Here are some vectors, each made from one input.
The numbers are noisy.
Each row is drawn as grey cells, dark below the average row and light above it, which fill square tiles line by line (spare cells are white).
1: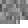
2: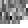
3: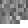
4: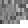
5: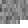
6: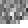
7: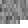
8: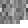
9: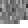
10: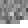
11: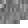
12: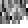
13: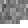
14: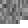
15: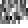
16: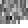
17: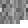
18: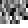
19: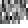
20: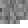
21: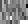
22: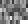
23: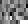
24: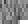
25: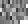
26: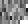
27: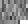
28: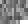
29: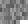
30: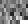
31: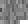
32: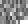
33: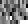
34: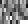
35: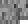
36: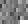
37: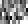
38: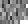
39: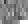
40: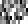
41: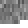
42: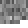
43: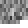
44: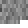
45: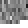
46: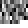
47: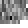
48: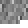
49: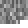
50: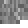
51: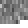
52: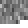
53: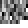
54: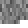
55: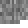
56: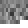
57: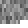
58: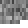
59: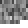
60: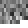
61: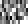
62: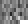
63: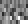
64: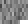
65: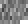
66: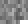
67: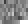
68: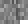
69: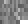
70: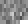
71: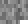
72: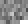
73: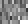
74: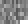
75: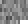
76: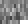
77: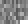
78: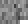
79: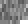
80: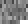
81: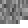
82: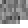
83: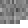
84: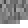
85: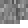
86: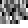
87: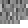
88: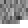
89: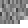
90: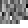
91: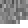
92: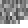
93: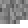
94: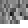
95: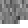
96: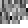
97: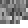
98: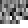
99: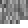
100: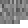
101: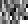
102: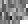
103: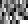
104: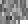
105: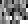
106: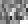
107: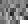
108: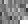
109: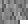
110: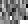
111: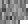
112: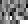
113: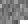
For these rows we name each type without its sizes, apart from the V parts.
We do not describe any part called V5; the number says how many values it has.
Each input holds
a value of V5, together with either a label, or a point on a line.
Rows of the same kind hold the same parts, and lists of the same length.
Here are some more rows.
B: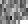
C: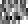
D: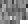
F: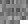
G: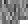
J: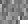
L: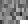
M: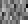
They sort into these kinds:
B, C, D, G, M
F, J, L

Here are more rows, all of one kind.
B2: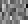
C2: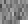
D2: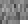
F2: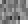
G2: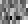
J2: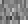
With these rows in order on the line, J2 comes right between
B2 and D2.
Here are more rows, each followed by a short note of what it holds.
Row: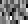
a label and a value of V5
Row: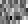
a point on a line and a value of V5
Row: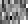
a label and a value of V5
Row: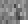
a point on a line and a value of V5
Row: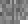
a label and a value of V5
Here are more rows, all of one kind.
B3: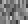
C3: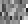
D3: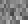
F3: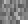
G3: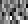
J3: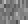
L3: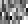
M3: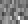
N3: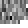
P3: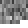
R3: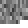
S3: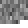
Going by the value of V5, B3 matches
J3, L3, R3 and S3.
